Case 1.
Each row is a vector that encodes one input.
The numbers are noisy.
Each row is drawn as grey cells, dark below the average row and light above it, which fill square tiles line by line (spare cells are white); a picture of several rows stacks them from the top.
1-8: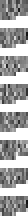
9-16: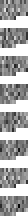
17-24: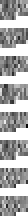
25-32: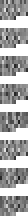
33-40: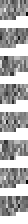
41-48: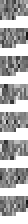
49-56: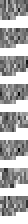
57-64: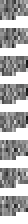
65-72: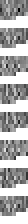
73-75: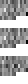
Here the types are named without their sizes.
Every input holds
either a point on a circle, or a point on a line.
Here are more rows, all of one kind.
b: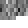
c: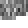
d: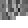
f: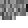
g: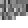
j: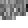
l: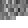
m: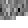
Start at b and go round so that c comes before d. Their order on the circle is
b, m, c, j, f, g, d, l.
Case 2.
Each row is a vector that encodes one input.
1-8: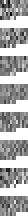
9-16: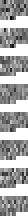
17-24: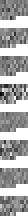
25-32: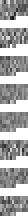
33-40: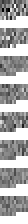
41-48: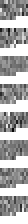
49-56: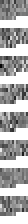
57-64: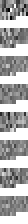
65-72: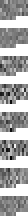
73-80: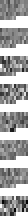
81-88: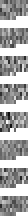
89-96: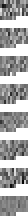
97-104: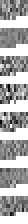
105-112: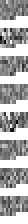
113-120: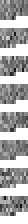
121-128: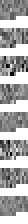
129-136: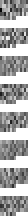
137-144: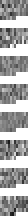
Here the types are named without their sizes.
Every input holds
either a point on a circle, or a fixed value, or four true/false values.
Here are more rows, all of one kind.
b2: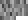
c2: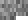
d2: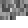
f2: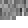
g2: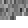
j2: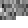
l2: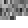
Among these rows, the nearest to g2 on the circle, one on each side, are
d2 and l2.
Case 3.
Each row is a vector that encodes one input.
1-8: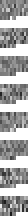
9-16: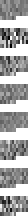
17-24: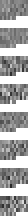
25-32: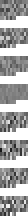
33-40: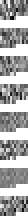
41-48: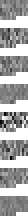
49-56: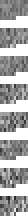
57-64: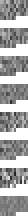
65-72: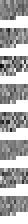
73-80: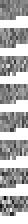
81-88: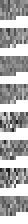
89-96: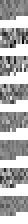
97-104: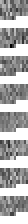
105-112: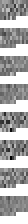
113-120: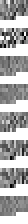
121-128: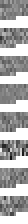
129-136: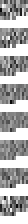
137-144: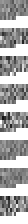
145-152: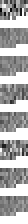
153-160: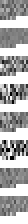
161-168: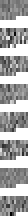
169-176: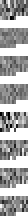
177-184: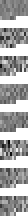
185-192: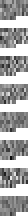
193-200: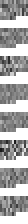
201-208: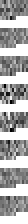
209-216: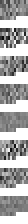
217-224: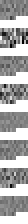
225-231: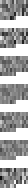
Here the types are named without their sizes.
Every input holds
four true/false values, together with either a point on a circle, or a fixed value.
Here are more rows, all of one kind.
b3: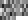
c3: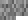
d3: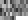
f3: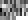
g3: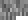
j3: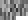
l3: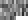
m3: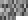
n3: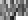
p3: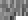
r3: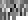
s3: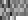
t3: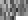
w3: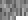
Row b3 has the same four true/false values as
r3, s3, t3 and w3.
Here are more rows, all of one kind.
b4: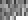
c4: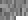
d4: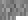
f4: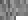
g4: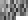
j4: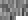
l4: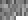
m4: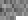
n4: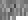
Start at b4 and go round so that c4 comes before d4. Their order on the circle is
b4, g4, c4, f4, l4, j4, m4, d4, n4.
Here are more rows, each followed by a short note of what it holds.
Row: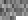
four true/false values
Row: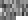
four true/false values
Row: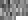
four true/false values
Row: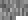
four true/false values
